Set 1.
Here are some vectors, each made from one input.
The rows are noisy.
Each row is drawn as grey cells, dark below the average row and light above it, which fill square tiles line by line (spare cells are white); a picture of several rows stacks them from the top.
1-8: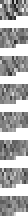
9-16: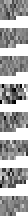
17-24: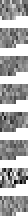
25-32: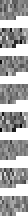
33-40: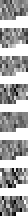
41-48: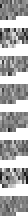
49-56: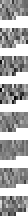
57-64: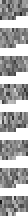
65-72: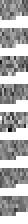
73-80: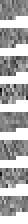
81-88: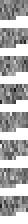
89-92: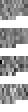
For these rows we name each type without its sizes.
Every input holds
a node of a tree.
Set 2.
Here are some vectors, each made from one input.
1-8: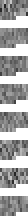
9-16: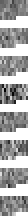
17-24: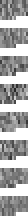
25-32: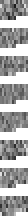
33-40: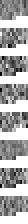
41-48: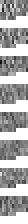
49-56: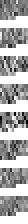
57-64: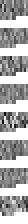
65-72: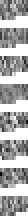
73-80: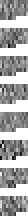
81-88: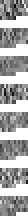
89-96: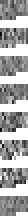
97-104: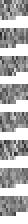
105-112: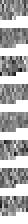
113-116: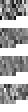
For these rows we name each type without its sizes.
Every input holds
a node of a tree.
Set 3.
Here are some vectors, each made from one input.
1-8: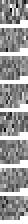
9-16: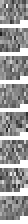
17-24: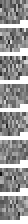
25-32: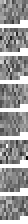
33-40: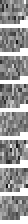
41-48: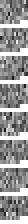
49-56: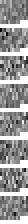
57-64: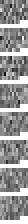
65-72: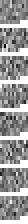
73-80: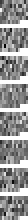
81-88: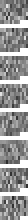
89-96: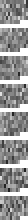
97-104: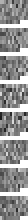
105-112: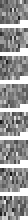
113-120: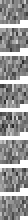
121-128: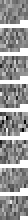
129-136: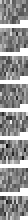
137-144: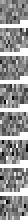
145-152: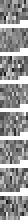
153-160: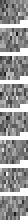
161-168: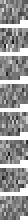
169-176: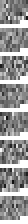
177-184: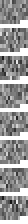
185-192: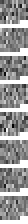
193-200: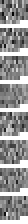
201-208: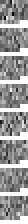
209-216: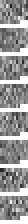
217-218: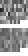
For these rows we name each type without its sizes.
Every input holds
a point on a line.
